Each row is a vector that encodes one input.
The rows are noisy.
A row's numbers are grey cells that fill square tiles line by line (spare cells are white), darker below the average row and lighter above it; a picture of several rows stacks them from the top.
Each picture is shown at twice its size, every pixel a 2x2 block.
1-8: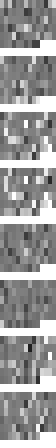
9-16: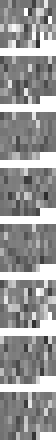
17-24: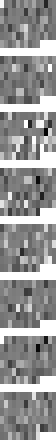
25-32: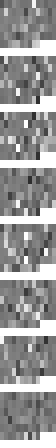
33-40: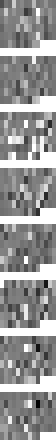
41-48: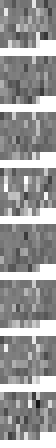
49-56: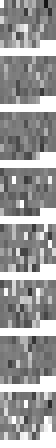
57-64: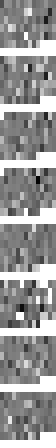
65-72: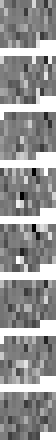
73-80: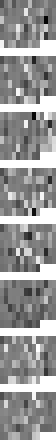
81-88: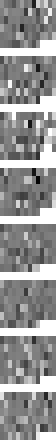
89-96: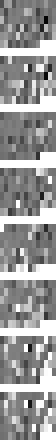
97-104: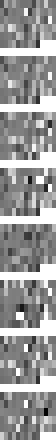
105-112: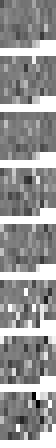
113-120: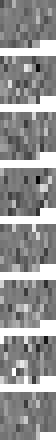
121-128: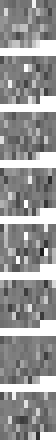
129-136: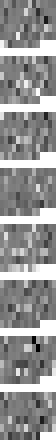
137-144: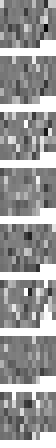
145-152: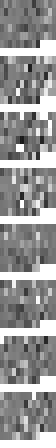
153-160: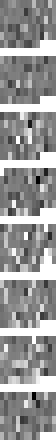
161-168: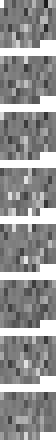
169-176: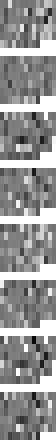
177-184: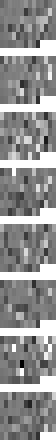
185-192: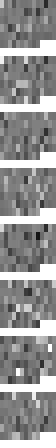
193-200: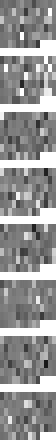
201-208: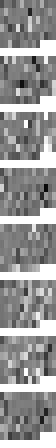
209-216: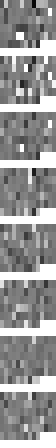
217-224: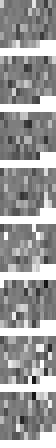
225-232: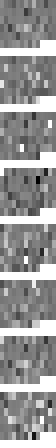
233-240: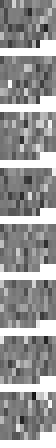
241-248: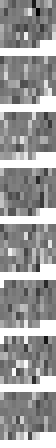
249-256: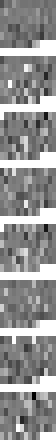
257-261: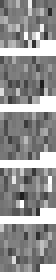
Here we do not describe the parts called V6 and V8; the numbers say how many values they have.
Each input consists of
either a node of a 7-node tree and a value of V6, or a true/false value and a value of V8.
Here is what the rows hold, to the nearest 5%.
About 45% of them hold a node of a 7-node tree and a value of V6. The rest hold a true/false value and a value of V8.
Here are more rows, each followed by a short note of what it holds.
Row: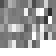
a node of a 7-node tree and a value of V6
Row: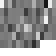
a true/false value and a value of V8
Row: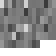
a true/false value and a value of V8
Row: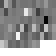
a node of a 7-node tree and a value of V6
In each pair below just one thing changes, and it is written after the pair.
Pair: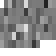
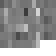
the true/false value
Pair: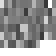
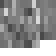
the value of V8
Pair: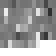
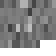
the true/false value
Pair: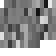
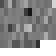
the value of V8
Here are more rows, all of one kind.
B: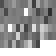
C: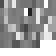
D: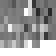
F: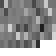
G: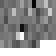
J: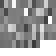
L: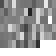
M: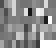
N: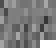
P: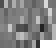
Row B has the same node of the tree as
C, J, L and M.
